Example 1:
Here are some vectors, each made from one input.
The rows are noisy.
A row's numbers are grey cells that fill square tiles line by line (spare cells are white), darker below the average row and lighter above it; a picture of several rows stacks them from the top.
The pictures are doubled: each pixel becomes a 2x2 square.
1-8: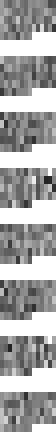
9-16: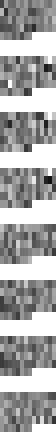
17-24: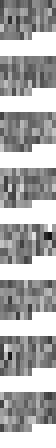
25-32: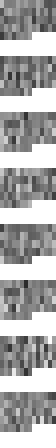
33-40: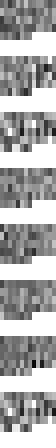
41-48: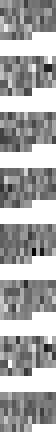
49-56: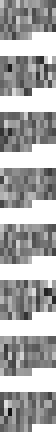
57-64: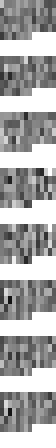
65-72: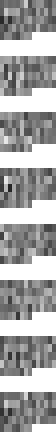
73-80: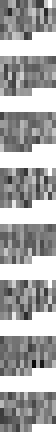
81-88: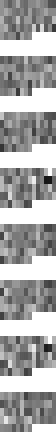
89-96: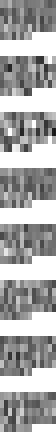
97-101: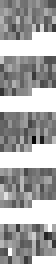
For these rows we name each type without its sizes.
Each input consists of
either four true/false values, or a list of points on a line.
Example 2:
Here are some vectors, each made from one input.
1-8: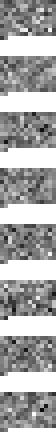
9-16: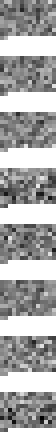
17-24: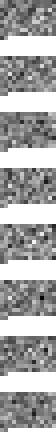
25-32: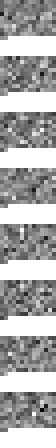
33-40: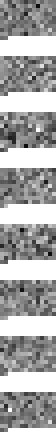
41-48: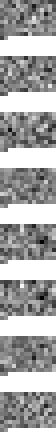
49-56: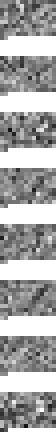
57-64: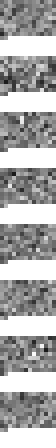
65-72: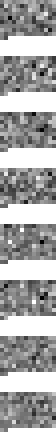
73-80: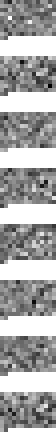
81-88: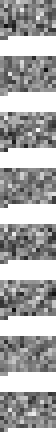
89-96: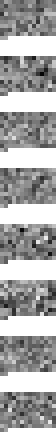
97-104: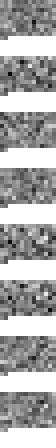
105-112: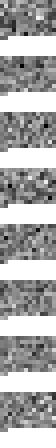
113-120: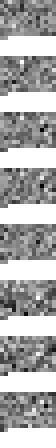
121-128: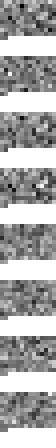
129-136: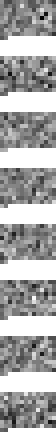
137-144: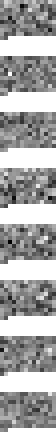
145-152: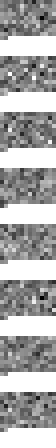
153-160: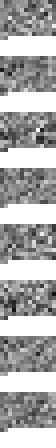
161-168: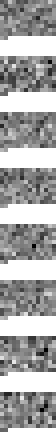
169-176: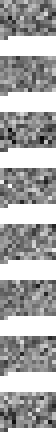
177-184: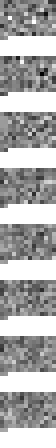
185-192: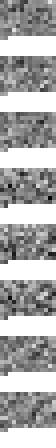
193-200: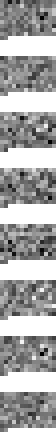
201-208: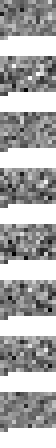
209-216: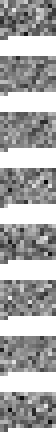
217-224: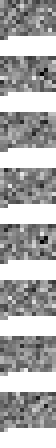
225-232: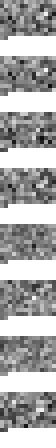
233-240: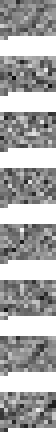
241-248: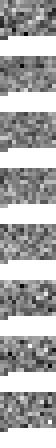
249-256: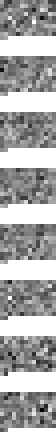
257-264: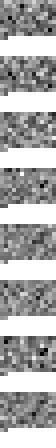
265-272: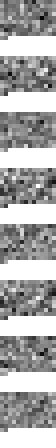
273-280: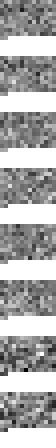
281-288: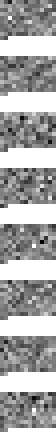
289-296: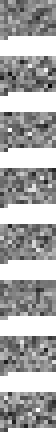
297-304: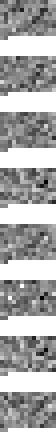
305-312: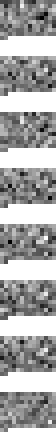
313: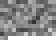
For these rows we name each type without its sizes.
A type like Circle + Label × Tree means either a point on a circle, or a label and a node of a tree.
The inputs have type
(Bool × Bool × Bool × Bool + Unit) × (Circle + Tree).
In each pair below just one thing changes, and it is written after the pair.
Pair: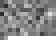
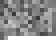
one of the four true/false values
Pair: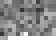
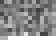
one of the four true/false values
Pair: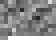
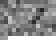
the node of the tree
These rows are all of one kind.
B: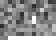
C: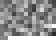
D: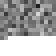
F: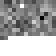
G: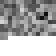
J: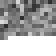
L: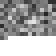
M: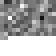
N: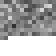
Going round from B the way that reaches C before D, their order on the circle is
B, N, C, M, F, G, J, D, L.
